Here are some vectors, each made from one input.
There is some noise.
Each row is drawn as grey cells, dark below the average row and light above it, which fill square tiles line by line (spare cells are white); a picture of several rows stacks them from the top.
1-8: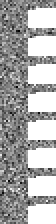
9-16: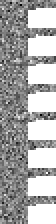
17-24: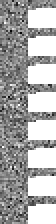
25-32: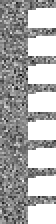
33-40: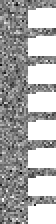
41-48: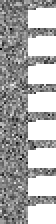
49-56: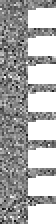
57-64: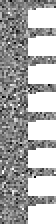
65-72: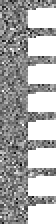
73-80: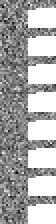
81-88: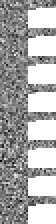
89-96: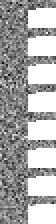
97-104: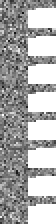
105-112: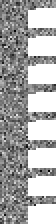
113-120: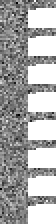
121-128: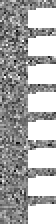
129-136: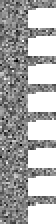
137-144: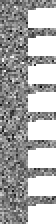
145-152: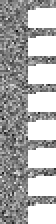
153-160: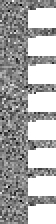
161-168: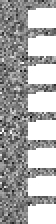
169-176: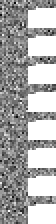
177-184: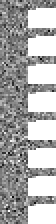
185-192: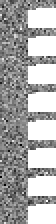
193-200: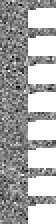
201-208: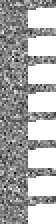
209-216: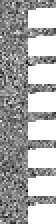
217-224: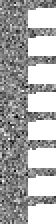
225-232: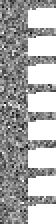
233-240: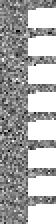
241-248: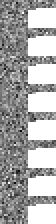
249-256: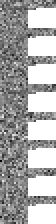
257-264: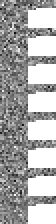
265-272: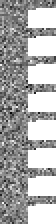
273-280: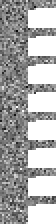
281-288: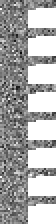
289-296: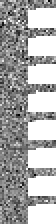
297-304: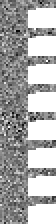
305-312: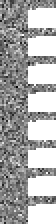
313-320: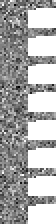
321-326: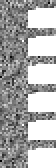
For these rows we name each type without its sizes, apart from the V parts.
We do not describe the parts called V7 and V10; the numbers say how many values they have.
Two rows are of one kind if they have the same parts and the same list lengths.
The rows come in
4 kinds.
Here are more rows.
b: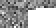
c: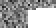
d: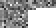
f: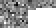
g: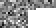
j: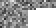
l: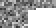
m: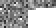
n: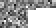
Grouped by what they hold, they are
b
c, d, m
f
g, j, l, n

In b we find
a true/false value and a value of V10.
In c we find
a node of a tree and a true/false value.
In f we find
a point on a line.
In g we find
a value of V7.
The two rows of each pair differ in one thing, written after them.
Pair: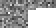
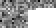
the true/false value
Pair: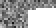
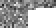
the true/false value
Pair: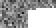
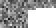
the node of the tree
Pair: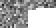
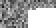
the true/false value
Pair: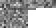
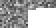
the node of the tree
